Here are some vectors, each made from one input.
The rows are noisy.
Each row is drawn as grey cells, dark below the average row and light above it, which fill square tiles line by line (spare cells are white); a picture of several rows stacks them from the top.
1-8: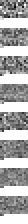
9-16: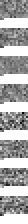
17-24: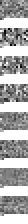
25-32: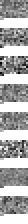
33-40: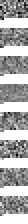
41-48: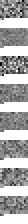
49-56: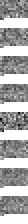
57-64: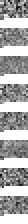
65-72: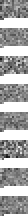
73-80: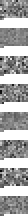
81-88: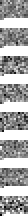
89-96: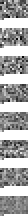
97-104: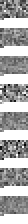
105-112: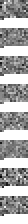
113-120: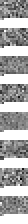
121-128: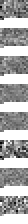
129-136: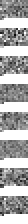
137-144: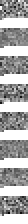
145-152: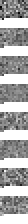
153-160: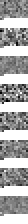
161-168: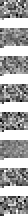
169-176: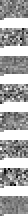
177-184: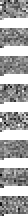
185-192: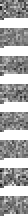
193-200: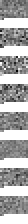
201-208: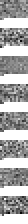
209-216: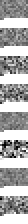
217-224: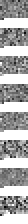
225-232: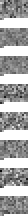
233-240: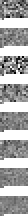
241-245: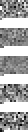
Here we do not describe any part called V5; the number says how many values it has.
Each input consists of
a list of up to three items, each a true/false value and a value of V5.
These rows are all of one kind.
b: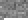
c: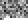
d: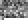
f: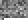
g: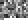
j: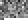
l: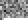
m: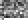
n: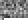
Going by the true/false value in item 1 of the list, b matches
c, d and n.
